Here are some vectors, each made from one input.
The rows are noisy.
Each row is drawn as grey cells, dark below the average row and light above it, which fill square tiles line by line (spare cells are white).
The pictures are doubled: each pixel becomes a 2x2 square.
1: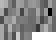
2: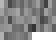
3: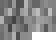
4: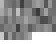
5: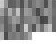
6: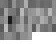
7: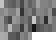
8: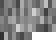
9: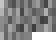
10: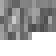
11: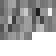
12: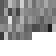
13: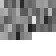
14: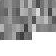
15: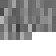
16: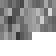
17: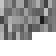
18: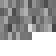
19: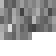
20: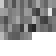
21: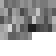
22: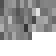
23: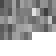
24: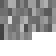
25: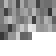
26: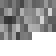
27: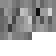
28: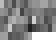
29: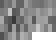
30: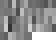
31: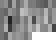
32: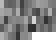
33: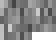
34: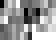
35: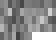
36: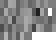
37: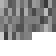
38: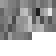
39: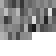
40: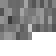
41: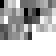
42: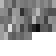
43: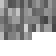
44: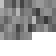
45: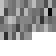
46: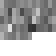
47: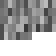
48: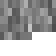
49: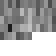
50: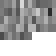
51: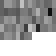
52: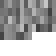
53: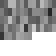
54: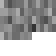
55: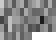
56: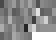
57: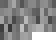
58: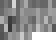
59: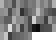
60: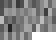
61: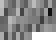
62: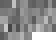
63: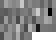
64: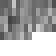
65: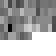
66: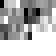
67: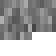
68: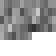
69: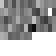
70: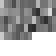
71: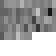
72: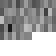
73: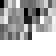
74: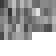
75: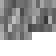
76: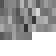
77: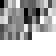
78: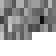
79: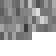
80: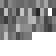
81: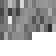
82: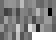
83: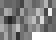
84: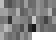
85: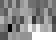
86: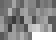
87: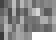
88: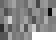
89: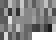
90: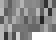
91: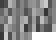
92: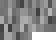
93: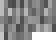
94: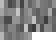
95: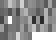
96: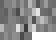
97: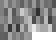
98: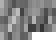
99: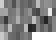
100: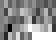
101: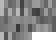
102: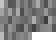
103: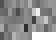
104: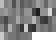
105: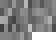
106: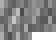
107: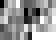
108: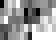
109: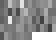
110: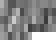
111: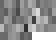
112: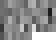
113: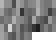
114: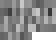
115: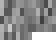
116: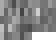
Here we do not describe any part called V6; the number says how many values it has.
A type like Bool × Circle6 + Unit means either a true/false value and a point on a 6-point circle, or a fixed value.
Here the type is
List2(Bool × V6).
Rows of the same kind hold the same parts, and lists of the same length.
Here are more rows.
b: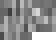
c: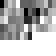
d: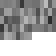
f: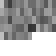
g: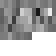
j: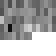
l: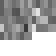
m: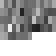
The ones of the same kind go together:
b, d, g, j, l
c
f, m

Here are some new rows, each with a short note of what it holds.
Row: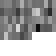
a list of two items
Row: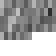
a list of one item
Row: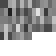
a list of two items
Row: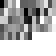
the empty list
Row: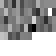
a list of one item
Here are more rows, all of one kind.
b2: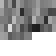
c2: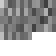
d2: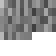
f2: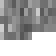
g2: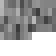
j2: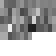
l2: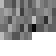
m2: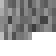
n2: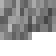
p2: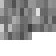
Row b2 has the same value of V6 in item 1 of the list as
c2, d2, l2 and m2.
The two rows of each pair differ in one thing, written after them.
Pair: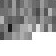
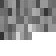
the true/false value in item 1 of the list
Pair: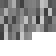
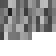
the true/false value in item 1 of the list
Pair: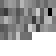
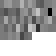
the true/false value in item 2 of the list
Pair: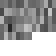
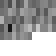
the true/false value in item 2 of the list
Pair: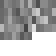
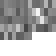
the value of V6 in item 2 of the list
